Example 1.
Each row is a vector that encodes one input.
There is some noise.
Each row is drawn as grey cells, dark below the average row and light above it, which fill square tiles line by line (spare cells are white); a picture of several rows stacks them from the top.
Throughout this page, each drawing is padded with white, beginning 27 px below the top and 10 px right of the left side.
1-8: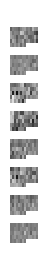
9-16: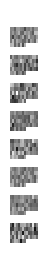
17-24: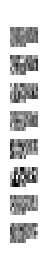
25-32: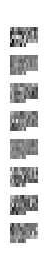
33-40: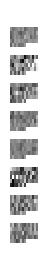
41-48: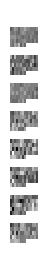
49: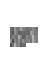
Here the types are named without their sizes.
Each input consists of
a list of points on a line.
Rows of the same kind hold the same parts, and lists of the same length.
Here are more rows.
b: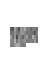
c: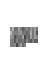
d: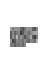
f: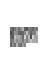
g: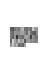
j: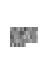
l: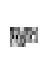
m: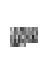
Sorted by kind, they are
b, d
c, l
f, g, j, m

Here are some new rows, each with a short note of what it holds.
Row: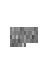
a list of one item
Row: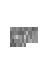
a list of one item
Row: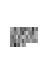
a list of one item
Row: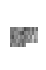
the empty list
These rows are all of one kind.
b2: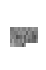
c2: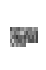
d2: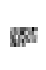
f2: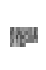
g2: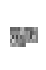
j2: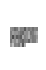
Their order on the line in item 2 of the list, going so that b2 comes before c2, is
j2, f2, b2, d2, c2, g2.
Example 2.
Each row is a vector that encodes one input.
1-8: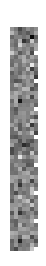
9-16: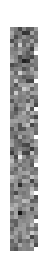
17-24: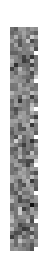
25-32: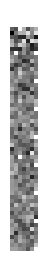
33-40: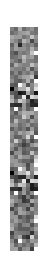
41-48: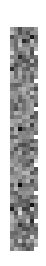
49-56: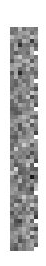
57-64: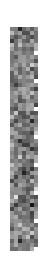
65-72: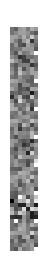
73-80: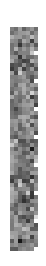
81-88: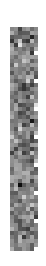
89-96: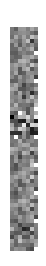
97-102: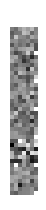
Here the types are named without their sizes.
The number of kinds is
3.
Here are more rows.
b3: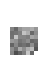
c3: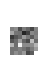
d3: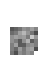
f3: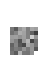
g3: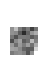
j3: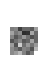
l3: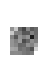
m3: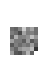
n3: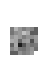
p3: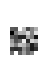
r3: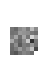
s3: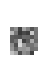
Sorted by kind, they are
b3, d3, f3, m3, n3, r3
c3, g3, j3, l3, s3
p3

